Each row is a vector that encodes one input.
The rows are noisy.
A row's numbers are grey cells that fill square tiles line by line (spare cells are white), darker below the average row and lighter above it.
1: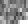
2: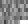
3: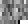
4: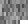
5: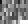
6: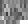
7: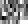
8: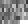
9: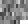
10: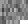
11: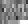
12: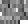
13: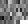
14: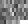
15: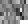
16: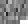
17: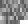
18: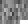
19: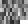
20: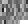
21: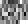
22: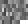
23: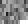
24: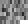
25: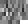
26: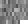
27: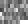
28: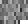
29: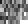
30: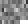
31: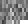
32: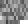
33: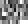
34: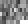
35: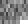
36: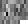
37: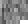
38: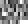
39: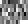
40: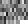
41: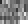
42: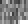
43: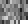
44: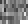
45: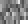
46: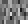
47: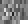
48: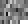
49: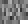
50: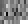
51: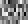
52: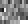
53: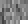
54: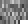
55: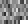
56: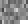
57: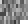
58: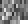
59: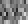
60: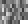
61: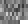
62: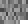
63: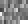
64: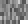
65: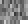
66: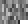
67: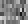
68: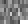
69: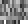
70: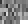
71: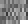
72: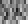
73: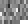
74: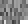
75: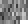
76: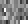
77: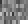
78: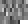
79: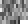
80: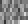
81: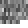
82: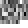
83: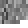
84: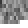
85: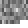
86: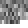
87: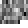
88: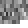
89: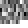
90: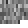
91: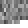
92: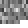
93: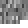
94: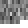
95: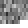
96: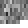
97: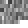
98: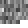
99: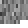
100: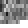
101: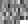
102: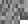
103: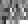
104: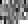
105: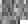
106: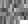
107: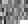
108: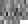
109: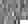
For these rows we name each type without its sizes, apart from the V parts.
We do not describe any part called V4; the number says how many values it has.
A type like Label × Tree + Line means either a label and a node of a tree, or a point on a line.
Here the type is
List(Label × V4).
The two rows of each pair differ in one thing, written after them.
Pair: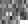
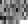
the label in item 1 of the list
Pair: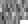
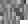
the value of V4 in item 1 of the list
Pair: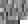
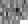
the label in item 1 of the list
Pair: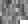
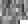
the label in item 2 of the list
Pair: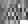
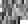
the value of V4 in item 2 of the list
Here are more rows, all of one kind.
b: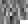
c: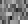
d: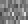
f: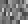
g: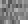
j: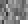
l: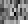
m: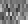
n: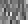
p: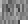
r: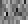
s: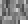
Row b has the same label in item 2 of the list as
l, p and r.
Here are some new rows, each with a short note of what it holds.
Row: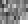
a list of one item
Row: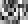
the empty list
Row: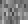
a list of one item
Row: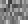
a list of two items
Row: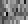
a list of two items
